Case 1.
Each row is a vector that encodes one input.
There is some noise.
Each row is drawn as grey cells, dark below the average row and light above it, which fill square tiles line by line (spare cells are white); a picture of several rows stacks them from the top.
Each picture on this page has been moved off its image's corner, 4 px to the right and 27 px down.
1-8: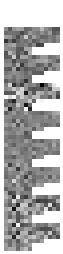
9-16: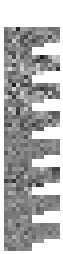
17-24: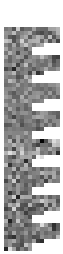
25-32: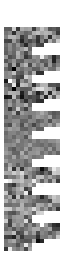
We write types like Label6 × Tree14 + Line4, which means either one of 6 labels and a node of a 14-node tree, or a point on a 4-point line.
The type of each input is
Tree7.
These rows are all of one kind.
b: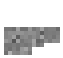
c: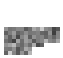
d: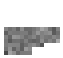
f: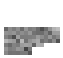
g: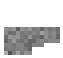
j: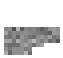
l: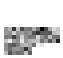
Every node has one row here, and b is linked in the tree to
j.
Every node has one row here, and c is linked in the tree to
d and g.
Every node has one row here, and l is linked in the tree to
f and g.
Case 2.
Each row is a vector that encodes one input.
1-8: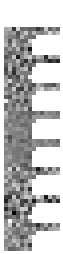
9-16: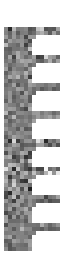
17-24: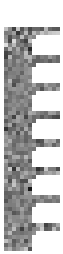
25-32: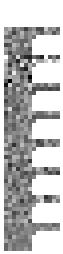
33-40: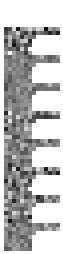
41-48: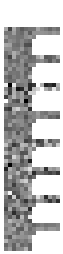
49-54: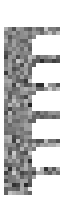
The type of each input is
Line10.
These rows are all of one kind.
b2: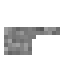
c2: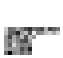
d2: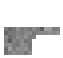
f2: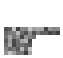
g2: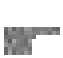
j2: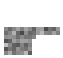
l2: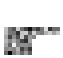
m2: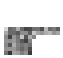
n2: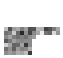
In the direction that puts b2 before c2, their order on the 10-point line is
n2, j2, g2, d2, f2, b2, m2, c2, l2.
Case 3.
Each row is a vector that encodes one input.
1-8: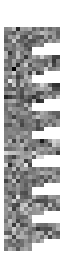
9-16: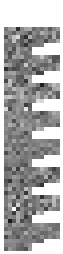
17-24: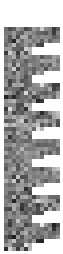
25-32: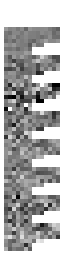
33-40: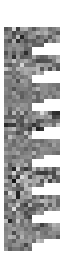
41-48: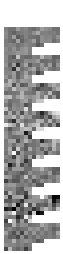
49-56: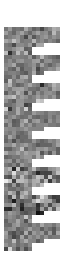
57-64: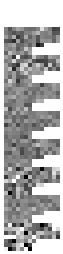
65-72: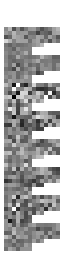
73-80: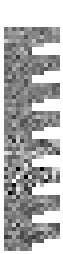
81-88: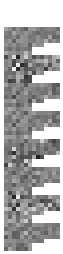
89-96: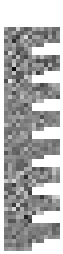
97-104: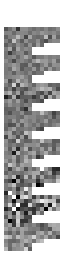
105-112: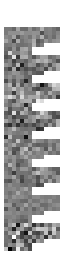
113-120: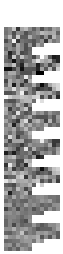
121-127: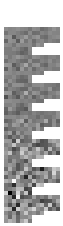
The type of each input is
Tree7.
